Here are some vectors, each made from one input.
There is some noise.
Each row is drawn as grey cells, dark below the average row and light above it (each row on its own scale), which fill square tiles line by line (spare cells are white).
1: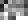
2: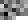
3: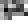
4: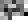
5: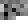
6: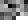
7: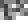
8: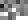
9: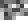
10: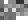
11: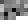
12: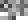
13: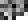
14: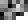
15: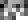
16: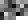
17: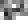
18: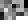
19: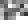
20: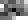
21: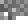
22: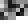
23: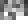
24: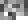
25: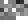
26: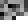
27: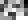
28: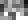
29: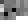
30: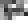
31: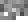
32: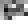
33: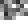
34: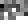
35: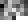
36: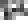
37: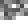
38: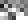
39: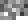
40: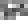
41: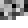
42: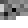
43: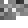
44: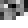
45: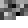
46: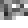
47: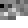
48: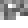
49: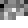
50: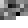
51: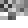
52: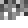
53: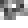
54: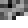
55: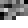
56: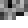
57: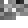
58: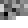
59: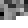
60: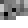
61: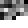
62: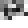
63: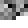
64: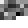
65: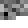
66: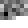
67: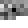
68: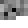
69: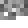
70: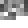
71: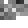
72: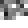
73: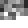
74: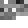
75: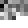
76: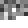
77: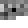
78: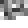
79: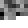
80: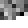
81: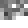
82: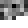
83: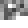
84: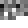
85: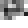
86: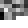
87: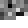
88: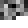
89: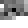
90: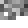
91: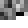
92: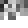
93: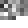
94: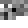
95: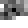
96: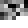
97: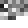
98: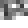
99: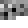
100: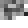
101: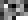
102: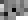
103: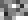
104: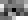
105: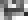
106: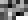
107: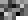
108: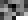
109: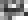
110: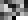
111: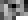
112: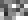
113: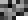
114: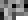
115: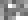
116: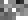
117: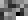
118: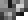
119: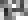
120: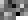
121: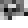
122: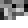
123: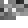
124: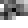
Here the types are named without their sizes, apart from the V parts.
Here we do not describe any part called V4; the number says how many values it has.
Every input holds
a list of items, each a true/false value and a value of V4.
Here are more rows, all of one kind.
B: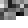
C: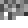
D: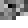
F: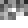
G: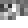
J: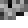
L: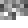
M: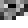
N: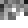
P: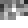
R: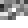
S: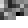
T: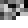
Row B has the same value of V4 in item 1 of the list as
C and S.
